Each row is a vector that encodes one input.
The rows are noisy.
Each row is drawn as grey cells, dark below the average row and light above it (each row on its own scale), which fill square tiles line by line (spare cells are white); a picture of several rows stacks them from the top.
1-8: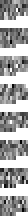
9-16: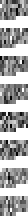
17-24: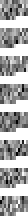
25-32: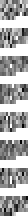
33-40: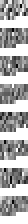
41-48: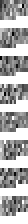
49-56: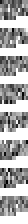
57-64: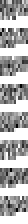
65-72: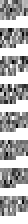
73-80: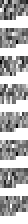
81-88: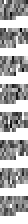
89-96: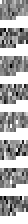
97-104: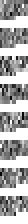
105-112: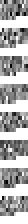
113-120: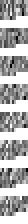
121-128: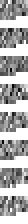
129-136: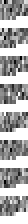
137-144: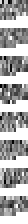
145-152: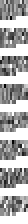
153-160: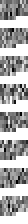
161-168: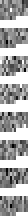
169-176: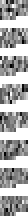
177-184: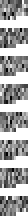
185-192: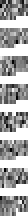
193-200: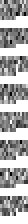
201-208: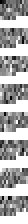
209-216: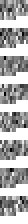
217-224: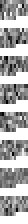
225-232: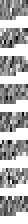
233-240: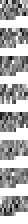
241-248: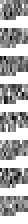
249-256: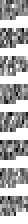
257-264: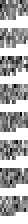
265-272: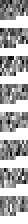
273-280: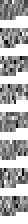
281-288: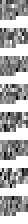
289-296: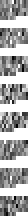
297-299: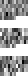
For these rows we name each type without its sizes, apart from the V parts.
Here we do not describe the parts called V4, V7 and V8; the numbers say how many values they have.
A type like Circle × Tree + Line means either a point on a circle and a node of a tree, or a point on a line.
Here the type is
(Bool × Bool × Bool × Bool × V4 × V7 × V8 + Label) × Label.
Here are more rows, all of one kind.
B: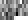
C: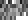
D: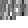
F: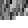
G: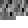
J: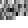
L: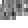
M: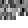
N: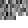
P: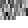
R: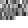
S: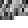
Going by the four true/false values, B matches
F, G, L and M.
